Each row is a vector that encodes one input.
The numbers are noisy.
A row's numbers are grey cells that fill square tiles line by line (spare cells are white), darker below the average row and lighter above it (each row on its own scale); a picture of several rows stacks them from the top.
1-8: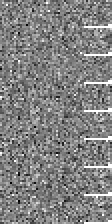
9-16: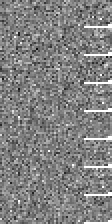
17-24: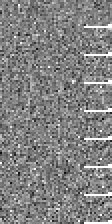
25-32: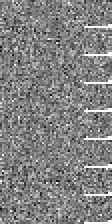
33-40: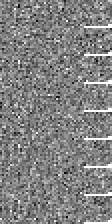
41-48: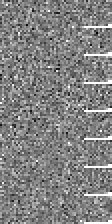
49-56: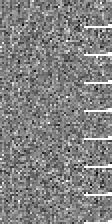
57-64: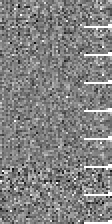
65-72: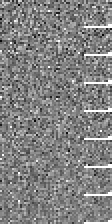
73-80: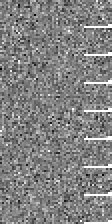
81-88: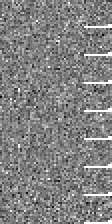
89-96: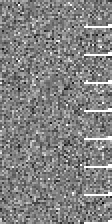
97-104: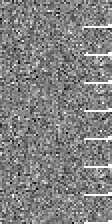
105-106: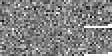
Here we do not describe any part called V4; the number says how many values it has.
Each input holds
either a point on a 7-point line, or a point on a 10-point line, or a value of V4.
